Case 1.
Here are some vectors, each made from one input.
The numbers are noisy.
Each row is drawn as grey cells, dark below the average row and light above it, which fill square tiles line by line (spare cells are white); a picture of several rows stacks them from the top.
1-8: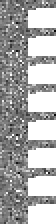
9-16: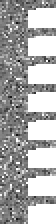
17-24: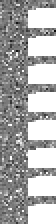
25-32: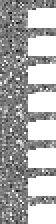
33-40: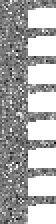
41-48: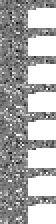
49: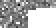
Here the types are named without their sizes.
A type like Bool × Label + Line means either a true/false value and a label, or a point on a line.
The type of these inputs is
Circle + Line.
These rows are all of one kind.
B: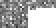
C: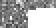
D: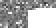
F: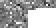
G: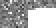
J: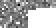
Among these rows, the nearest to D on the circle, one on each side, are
F and G.
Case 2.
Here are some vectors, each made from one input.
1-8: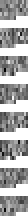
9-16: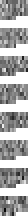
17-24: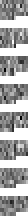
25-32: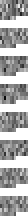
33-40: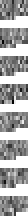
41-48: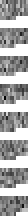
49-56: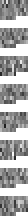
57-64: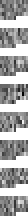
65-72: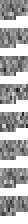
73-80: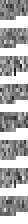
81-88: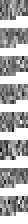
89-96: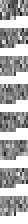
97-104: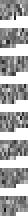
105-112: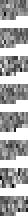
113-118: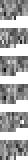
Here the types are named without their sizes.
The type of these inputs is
(Bool × Bool × Bool × Bool + Unit) × Circle.
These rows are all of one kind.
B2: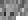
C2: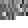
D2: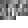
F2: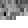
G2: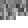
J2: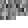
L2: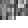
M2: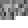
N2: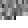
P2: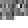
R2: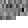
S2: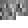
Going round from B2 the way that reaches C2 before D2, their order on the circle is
B2, M2, P2, C2, L2, D2, S2, G2, J2, R2, N2, F2.
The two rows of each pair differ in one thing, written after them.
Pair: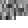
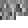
the place on the circle
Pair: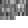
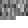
one of the four true/false values
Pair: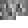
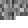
the place on the circle
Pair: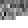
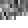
one of the four true/false values
